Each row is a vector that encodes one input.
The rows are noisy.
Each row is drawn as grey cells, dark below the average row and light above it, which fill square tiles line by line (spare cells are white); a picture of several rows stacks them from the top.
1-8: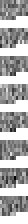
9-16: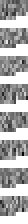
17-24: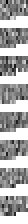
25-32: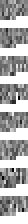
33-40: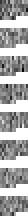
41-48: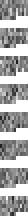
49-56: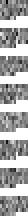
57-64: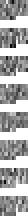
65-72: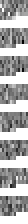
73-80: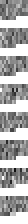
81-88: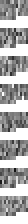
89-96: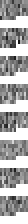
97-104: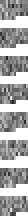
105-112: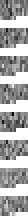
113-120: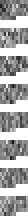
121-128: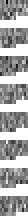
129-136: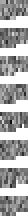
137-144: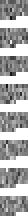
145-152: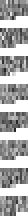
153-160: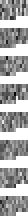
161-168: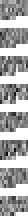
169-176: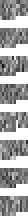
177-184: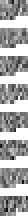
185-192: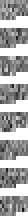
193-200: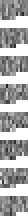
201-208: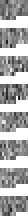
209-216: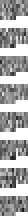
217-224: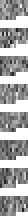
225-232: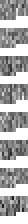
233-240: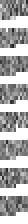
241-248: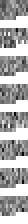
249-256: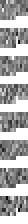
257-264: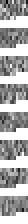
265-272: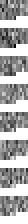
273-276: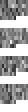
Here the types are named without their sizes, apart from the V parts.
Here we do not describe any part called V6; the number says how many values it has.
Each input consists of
four true/false values, together with either a node of a tree, or a list of values of V6.
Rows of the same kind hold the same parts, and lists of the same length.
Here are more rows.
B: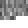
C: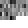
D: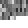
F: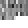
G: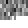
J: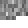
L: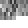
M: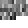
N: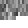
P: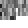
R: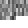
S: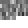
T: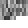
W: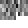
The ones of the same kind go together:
B, D, J, T
C, F
G, L, P, R, S, W
M, N

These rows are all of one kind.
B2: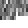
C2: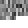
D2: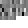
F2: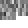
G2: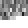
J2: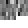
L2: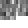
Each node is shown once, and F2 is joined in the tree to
B2 and D2.
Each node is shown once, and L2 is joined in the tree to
G2.
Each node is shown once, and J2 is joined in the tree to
C2 and D2.
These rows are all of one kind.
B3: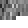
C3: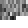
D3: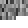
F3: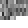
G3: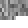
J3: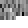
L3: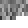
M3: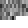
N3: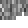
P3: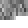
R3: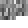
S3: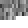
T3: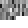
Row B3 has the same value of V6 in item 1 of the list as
D3, J3 and N3.
